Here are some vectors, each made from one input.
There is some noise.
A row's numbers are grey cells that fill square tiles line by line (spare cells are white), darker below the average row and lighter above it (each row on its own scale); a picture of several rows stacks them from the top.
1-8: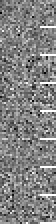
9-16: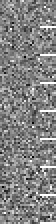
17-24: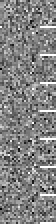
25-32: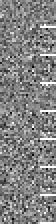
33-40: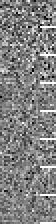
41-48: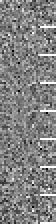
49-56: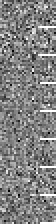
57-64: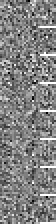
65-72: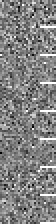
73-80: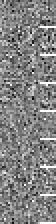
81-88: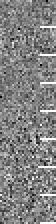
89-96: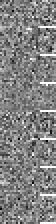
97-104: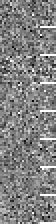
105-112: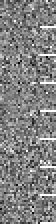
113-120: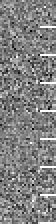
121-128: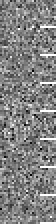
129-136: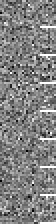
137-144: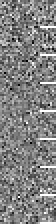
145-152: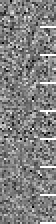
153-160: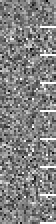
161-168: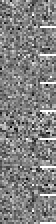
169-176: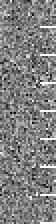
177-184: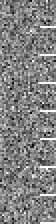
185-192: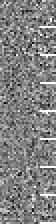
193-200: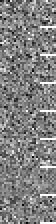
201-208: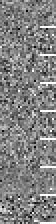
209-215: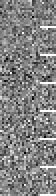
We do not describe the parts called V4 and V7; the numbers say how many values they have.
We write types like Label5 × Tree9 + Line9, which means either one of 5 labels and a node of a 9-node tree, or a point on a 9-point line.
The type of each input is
Bool × V4 + (Circle6 + Circle9 + Unit) × V7.
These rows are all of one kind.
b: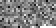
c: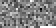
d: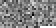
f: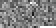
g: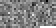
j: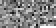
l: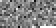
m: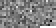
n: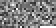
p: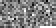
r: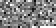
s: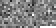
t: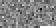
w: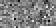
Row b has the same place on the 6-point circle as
g, n and p.
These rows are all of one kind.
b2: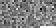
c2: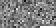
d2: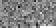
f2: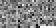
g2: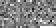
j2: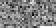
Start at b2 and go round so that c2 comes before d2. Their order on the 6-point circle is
b2, c2, d2, g2, f2, j2.
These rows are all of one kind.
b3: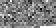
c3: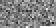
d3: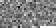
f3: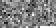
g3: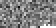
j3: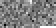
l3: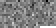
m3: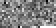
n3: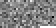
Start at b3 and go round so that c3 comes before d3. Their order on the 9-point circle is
b3, m3, f3, c3, j3, l3, n3, d3, g3.
